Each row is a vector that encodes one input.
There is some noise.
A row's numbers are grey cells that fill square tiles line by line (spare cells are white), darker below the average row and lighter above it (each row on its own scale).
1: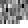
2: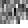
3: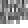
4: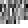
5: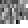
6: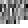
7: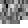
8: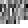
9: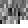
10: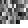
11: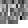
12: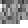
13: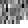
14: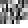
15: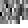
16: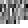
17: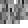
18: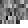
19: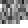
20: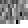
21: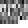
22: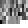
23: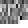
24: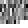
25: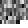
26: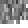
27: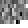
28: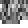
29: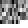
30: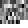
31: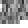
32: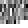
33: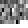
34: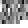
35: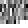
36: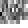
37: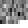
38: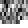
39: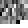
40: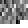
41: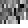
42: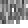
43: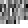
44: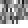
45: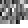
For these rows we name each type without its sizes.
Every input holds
either a fixed value, or a point on each of two lines and a true/false value.
